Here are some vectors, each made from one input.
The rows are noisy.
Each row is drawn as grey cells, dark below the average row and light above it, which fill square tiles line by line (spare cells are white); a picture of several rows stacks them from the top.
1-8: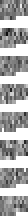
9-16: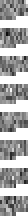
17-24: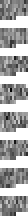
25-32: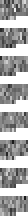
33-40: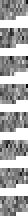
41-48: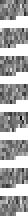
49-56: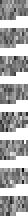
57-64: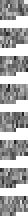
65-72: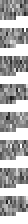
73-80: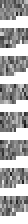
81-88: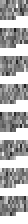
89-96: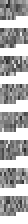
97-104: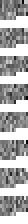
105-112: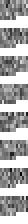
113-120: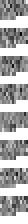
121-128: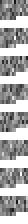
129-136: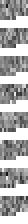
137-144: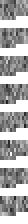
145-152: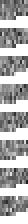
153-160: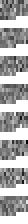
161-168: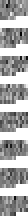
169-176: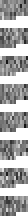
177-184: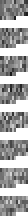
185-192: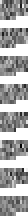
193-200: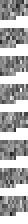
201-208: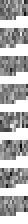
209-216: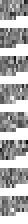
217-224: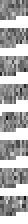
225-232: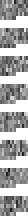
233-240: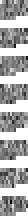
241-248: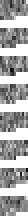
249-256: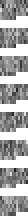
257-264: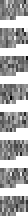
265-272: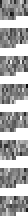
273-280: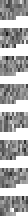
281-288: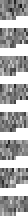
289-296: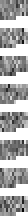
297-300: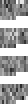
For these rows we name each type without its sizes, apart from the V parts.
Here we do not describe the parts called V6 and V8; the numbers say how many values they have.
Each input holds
a value of V8, together with either a label and a node of a tree, or a value of V6.
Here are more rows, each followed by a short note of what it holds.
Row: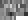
a value of V6 and a value of V8
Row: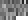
a label, a node of a tree and a value of V8
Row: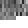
a label, a node of a tree and a value of V8
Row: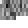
a label, a node of a tree and a value of V8
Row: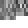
a value of V6 and a value of V8
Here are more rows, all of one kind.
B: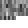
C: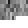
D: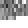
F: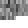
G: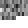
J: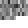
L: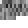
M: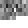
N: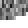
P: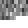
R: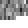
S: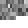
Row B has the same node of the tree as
C, F, L and M.
